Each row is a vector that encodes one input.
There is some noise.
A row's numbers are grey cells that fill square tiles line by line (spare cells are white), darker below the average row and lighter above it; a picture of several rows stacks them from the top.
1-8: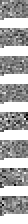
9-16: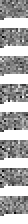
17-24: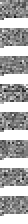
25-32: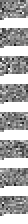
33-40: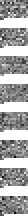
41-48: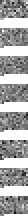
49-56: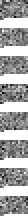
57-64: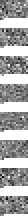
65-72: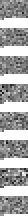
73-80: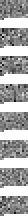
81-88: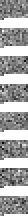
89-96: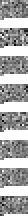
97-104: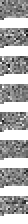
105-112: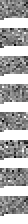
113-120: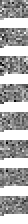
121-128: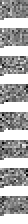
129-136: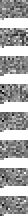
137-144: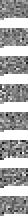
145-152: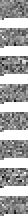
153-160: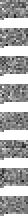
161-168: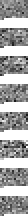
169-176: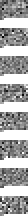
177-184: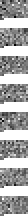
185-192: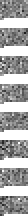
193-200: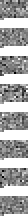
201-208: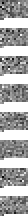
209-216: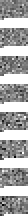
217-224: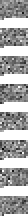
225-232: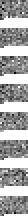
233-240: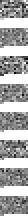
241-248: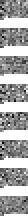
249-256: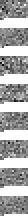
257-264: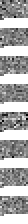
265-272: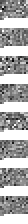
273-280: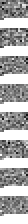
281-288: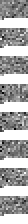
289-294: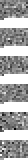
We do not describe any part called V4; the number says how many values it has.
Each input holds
a point on a 10-point line, together with either a point on a 9-point line and a node of a 9-node tree, or a list of up to two values of V4.
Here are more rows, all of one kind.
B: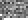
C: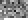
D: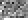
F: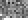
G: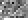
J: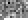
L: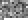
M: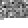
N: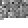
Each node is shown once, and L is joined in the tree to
G, J and N.
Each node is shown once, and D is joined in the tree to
G.
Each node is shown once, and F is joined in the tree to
N.
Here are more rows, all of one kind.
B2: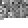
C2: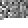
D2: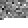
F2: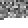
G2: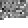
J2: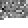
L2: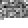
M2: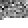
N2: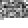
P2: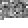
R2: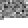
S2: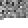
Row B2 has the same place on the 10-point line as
C2, L2 and N2.
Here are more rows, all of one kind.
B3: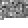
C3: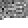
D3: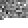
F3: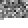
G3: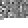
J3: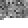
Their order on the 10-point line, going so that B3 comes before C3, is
F3, G3, B3, J3, C3, D3.
